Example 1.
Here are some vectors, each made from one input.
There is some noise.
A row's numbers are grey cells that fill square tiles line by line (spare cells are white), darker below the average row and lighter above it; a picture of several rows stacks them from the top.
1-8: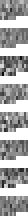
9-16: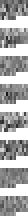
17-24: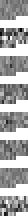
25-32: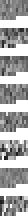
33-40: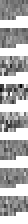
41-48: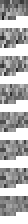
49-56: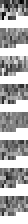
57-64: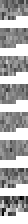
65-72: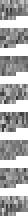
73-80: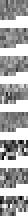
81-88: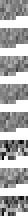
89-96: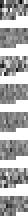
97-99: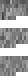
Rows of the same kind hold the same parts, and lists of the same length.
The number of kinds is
2.
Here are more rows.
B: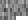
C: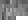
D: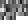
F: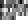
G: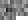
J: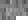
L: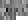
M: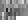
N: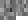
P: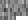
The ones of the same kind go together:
B, C, D, G, J, L, M, N, P
F

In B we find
a point on a 6-point circle and a true/false value.
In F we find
a fixed value.
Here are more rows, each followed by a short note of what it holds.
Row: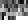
a point on a 6-point circle and a true/false value
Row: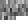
a point on a 6-point circle and a true/false value
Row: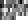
a fixed value
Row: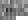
a point on a 6-point circle and a true/false value
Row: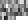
a point on a 6-point circle and a true/false value
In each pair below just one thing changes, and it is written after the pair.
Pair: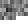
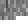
the true/false value
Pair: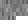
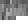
the place on the 6-point circle
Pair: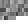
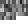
the true/false value
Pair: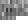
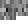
the place on the 6-point circle
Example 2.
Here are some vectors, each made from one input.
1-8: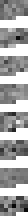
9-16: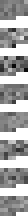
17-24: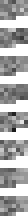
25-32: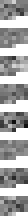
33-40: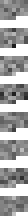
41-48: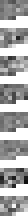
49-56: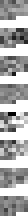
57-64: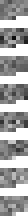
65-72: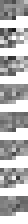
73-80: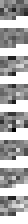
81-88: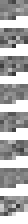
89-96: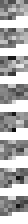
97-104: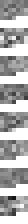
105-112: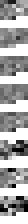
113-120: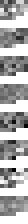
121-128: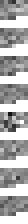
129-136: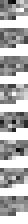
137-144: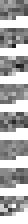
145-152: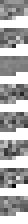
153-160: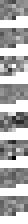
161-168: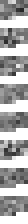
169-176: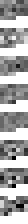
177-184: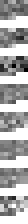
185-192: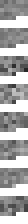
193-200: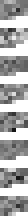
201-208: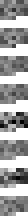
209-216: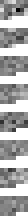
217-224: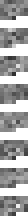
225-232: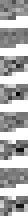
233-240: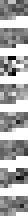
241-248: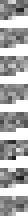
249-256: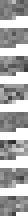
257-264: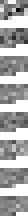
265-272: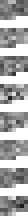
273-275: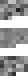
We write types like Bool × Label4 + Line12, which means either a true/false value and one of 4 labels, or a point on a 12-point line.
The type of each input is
Label9 × Tree18 + Unit.
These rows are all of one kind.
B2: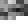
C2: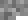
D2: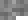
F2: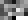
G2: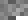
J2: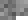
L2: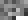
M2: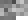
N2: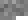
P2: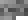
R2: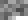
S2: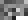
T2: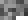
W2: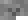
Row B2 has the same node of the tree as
C2, F2 and L2.
